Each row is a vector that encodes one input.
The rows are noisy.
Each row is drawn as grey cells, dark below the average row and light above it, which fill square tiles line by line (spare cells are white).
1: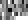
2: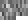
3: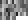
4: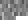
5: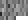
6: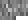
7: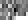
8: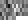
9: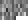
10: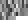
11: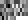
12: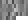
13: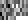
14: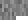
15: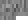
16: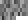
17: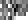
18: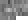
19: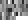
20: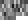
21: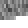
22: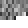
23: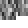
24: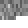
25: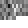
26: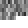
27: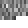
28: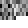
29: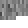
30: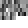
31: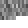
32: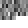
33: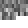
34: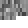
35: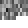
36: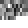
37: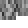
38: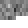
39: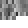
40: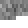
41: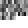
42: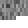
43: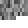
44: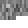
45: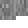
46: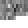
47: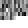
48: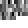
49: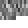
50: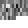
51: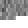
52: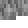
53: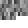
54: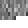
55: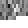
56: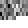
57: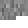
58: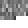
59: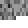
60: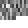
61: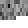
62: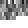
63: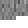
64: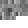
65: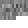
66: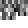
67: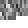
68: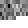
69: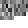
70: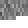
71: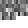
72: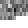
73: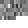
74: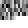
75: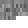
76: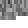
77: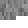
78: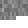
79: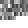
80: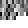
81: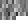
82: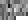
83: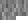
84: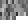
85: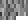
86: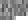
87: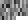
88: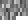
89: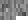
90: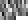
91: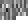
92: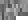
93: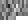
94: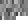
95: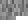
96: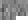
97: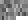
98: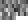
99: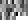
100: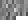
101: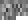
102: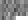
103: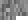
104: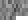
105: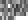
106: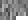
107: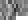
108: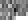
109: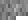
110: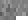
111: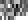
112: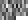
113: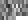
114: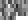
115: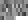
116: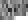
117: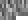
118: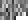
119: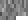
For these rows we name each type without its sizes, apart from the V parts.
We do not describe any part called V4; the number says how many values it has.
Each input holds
a list of items, each a true/false value and a value of V4.
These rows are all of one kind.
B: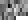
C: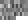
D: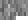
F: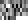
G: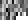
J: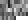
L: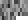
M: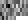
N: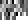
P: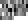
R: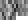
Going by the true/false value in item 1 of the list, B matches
C, D, J and N.
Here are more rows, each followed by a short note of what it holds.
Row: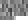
a list of two items
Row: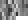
a list of one item
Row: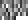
a list of two items
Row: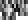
the empty list
